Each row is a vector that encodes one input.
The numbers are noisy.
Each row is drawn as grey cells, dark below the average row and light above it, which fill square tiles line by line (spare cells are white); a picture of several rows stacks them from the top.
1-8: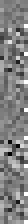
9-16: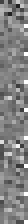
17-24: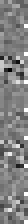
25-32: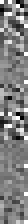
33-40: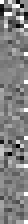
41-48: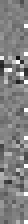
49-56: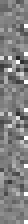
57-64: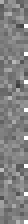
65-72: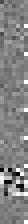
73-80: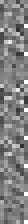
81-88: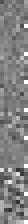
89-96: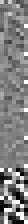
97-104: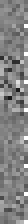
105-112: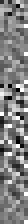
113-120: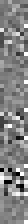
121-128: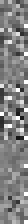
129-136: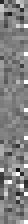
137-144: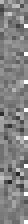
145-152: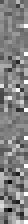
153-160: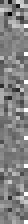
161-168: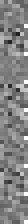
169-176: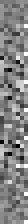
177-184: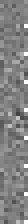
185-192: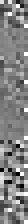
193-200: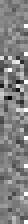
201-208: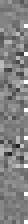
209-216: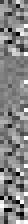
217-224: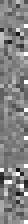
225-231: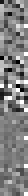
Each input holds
a point on a 15-point circle, a point on an 8-point line and five true/false values.
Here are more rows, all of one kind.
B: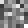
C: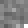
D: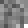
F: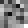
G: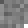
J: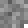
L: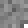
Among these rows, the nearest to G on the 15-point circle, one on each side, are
D and F.
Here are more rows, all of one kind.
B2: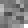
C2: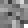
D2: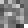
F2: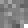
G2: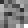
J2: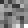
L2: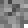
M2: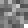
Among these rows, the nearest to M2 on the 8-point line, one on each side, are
B2 and G2.
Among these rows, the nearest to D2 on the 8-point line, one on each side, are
F2 and L2.
